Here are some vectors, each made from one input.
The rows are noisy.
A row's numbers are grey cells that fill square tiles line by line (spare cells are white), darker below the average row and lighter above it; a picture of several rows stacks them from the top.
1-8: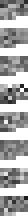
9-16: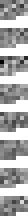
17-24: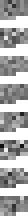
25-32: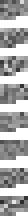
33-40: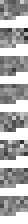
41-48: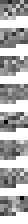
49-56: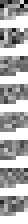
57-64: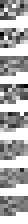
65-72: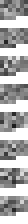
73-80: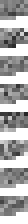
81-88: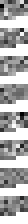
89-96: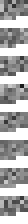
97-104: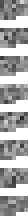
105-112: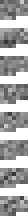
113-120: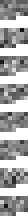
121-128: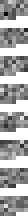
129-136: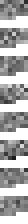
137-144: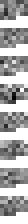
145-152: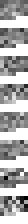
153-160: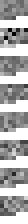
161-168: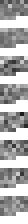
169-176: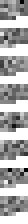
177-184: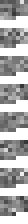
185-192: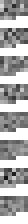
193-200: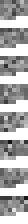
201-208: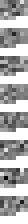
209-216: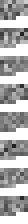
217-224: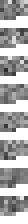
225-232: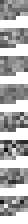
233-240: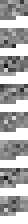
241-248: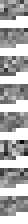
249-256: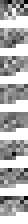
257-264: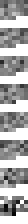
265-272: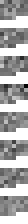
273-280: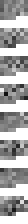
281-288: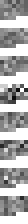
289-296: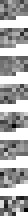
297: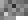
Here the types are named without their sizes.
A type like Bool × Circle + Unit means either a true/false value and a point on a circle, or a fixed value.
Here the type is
Circle.
